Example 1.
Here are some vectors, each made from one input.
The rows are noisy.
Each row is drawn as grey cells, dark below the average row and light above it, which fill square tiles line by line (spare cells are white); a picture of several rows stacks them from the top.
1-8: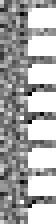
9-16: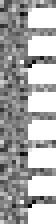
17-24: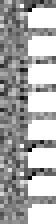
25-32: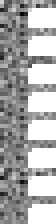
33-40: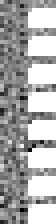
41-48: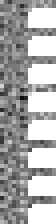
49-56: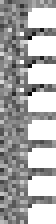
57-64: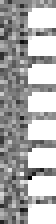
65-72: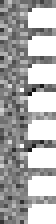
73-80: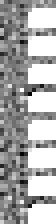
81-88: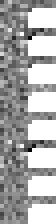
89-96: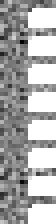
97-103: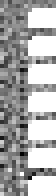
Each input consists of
a point on a 5-point line.
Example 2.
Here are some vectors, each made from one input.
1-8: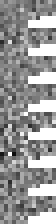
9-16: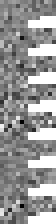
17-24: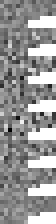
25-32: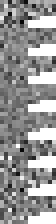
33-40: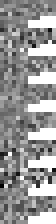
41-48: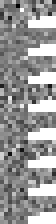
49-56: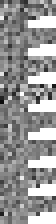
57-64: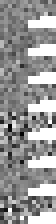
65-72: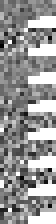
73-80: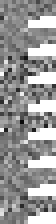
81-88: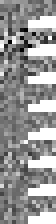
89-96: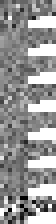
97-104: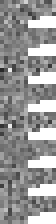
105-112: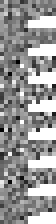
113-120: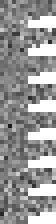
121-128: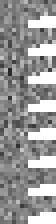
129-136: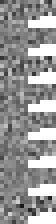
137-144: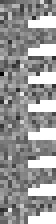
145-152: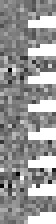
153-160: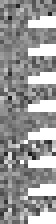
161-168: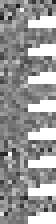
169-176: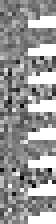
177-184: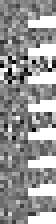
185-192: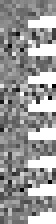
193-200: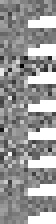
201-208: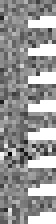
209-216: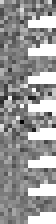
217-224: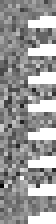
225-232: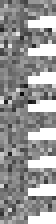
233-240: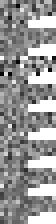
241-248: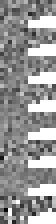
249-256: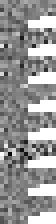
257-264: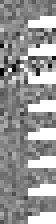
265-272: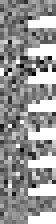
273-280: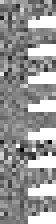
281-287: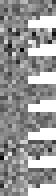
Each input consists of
a point on a 17-point circle.
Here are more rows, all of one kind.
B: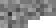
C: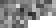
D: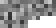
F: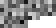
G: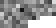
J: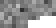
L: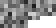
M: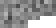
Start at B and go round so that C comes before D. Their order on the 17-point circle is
B, C, G, J, F, L, M, D.
